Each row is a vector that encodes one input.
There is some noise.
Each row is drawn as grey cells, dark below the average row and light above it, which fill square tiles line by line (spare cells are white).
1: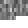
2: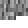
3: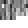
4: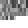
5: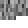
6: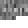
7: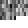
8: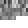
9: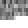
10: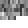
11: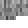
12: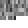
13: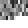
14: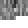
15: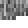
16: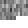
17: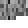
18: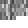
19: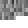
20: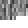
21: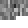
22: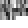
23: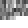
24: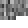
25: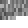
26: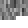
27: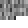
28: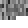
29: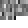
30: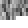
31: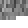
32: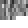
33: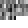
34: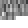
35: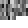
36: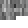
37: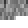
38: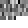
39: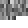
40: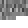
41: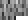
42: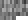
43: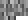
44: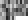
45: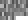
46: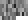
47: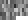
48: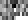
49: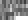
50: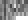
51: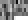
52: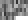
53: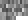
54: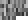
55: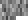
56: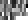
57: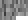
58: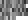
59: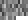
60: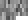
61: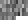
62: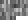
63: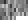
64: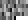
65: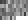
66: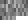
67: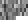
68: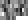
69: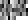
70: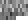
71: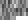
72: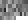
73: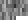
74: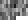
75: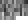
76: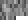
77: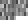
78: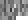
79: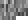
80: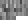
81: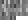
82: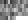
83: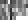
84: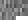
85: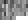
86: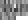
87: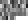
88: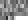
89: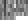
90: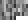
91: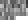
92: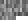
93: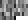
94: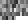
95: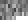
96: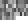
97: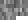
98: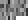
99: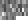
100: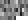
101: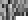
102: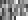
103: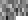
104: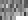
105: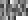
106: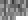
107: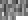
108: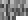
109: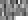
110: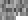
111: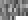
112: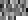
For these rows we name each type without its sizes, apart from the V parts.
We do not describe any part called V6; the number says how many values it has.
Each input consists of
a true/false value and a value of V6, together with either a fixed value, or a node of a tree.
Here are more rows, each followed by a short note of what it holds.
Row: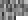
a true/false value and a value of V6
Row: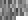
a node of a tree, a true/false value and a value of V6
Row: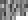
a node of a tree, a true/false value and a value of V6
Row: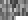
a true/false value and a value of V6
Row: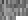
a true/false value and a value of V6
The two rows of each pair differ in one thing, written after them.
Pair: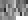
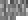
the value of V6
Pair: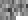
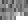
the true/false value
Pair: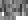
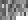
the node of the tree
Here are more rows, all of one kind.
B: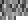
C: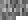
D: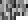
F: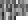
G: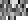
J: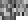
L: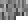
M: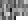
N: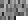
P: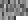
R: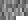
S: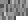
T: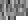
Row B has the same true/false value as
C and R.
